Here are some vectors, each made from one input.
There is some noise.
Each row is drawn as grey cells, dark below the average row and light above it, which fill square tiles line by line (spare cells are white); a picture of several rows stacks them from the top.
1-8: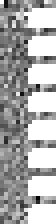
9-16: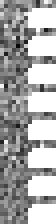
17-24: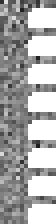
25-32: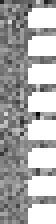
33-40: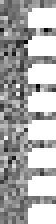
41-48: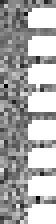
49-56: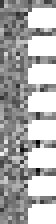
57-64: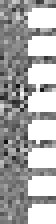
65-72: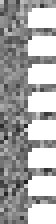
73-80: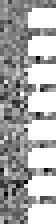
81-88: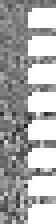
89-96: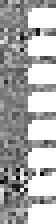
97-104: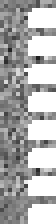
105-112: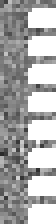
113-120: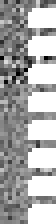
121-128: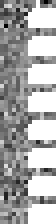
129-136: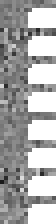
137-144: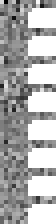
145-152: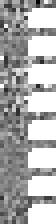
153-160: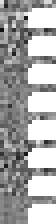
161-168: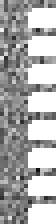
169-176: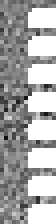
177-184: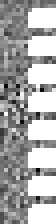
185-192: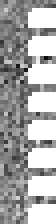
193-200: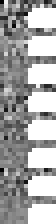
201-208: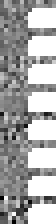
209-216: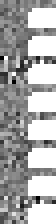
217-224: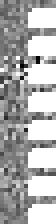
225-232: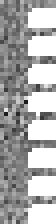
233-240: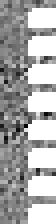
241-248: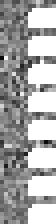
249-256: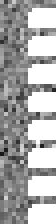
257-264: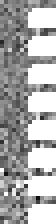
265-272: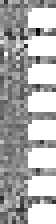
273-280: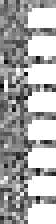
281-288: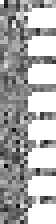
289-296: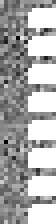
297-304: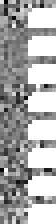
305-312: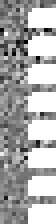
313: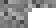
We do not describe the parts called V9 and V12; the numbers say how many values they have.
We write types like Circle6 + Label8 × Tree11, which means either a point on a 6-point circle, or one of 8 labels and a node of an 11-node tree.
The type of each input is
Circle6 × (Circle6 + Unit) × V12 + (Circle8 + Unit) × V9.
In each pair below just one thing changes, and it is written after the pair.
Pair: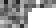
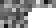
the place on one of the two 6-point circles
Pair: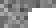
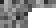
the place on one of the two 6-point circles
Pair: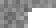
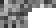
the value of V12
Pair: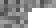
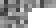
the place on one of the two 6-point circles
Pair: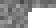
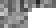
the value of V12
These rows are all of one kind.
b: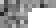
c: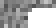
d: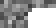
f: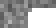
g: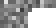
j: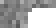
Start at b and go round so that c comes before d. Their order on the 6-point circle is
b, j, g, c, d, f.
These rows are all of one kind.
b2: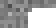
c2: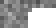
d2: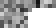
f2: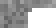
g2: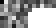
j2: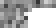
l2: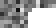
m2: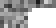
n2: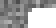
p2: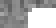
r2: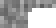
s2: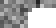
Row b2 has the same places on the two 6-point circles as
c2, g2, l2 and m2.
